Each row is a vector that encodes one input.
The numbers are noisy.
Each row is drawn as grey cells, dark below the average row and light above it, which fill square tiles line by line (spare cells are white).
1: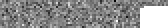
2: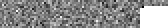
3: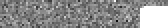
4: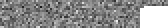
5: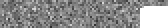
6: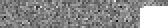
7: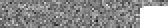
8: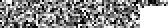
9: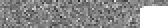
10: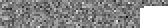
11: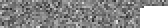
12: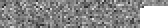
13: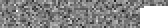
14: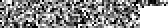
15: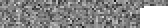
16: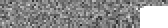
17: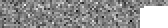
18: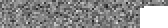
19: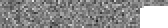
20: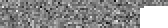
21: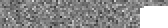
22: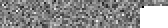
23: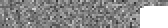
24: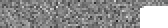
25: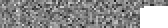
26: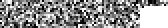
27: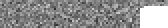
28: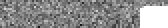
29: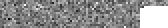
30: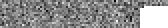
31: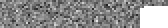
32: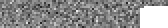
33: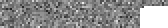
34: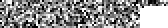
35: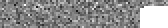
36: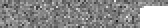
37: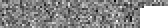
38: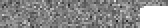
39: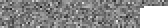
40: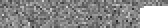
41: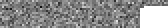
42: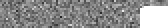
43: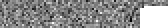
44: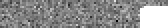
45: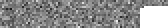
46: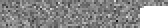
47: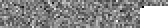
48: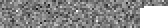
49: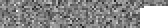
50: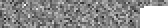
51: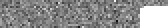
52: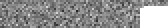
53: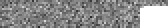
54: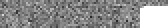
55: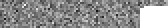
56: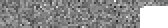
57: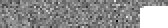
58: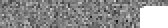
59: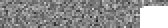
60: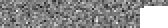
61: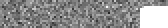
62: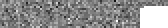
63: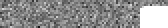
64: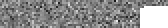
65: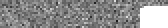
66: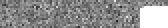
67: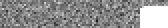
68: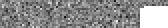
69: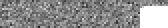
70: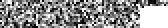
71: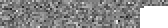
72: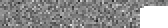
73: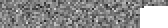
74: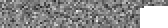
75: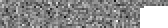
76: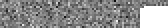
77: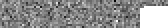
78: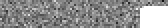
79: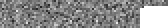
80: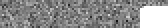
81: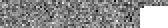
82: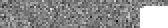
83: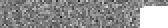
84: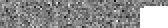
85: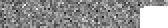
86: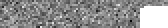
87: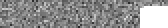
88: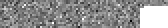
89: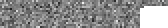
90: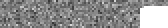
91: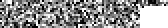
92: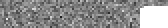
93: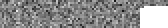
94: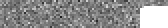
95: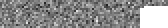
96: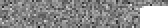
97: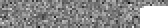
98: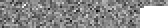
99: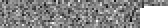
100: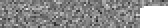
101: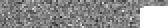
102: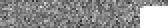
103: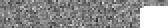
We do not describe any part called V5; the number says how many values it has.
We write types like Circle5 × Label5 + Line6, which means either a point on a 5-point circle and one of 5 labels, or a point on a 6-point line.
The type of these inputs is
List2(Bool × V5).
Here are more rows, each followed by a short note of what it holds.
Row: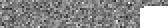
a list of one item
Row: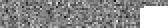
a list of one item
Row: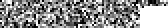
the empty list
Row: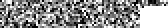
the empty list
